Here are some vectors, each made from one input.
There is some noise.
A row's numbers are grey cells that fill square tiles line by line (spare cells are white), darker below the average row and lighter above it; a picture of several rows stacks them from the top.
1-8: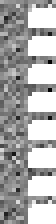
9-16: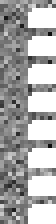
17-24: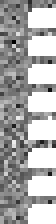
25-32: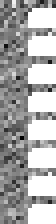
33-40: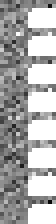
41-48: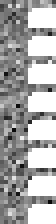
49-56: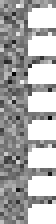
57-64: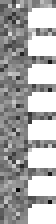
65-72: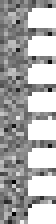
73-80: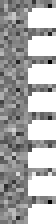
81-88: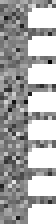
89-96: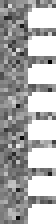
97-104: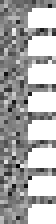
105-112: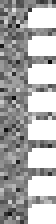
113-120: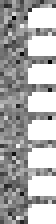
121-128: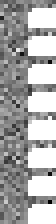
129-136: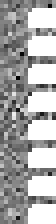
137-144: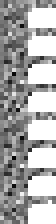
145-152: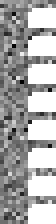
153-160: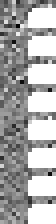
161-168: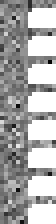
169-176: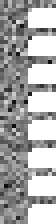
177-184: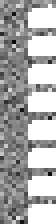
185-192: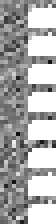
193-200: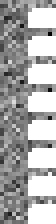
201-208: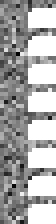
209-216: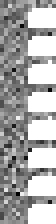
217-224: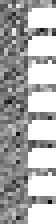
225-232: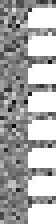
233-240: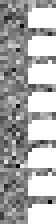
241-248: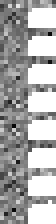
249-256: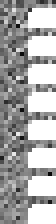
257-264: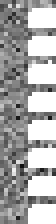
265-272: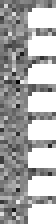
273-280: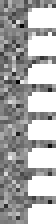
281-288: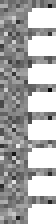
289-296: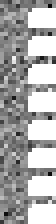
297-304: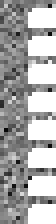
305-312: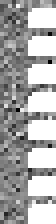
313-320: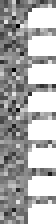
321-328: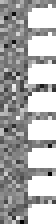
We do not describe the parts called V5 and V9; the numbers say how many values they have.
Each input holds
either a point on each of three 10-point lines, or a node of a 13-node tree and a value of V9, or a value of V5.
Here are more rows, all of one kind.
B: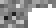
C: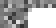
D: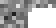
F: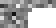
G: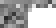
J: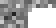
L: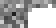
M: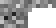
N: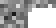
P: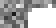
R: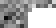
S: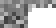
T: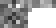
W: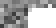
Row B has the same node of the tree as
D, J, M and N.
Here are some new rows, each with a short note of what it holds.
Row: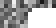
a value of V5
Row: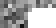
a node of a 13-node tree and a value of V9
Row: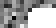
a value of V5
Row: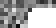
a value of V5
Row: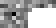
a node of a 13-node tree and a value of V9
